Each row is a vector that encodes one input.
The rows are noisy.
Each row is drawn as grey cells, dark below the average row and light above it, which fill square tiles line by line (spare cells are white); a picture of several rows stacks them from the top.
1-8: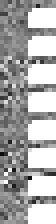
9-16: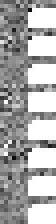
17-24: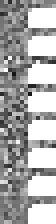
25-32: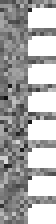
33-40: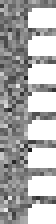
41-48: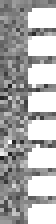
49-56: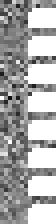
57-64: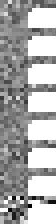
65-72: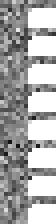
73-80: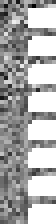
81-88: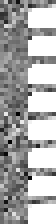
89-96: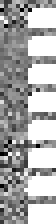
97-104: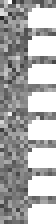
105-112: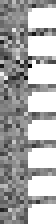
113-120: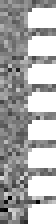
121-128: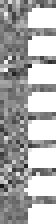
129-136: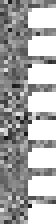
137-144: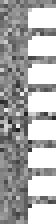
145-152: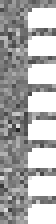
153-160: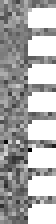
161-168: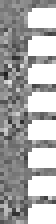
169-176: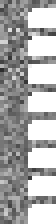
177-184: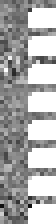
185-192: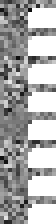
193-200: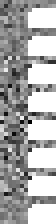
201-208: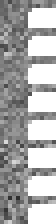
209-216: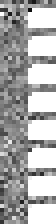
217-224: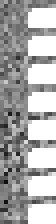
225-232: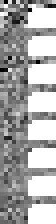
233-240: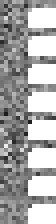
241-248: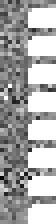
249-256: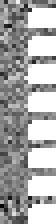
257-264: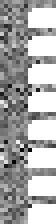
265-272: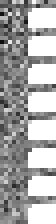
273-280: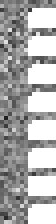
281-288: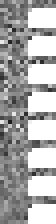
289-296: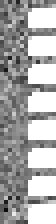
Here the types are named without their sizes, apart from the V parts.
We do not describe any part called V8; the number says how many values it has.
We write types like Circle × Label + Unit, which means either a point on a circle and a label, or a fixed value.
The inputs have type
Bool × Line × Line + Label × Label × V8.
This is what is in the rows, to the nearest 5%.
About 45% of them hold two labels and a value of V8. The rest hold a point on each of two lines and a true/false value.
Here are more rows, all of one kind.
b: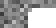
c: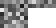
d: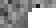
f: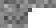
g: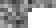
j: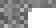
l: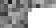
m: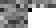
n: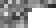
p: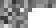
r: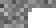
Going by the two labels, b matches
m, n and r.
